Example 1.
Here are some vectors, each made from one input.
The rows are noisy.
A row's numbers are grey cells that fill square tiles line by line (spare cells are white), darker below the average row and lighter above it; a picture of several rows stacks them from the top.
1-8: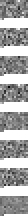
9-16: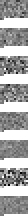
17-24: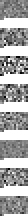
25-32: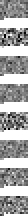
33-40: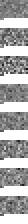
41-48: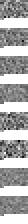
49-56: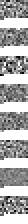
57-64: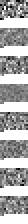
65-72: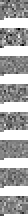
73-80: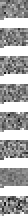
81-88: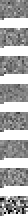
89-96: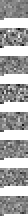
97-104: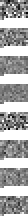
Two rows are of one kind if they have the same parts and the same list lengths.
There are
3 kinds of row.
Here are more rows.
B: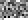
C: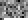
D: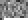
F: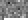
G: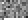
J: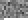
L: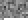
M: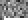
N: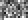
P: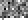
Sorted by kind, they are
B, F, N
C, D, J, L, M
G, P

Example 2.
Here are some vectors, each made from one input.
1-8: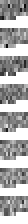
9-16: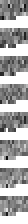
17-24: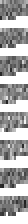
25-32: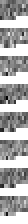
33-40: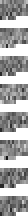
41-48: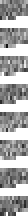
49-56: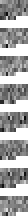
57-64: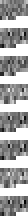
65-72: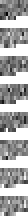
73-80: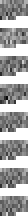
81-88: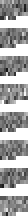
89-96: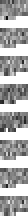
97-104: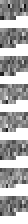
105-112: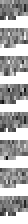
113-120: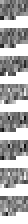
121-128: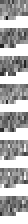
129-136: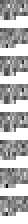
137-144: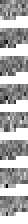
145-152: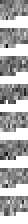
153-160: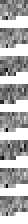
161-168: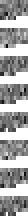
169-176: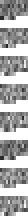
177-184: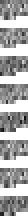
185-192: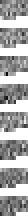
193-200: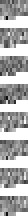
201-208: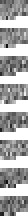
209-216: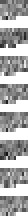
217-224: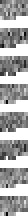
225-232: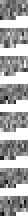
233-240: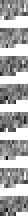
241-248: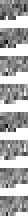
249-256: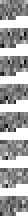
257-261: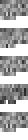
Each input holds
a point on a 6-point circle and a true/false value.
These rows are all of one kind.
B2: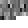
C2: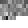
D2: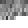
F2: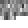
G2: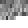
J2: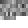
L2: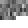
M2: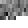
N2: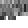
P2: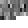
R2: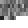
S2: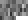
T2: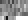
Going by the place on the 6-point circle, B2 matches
C2 and P2.
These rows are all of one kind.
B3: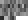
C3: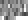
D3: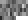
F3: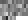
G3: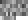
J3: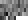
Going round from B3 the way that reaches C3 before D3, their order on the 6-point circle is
B3, F3, G3, J3, C3, D3.
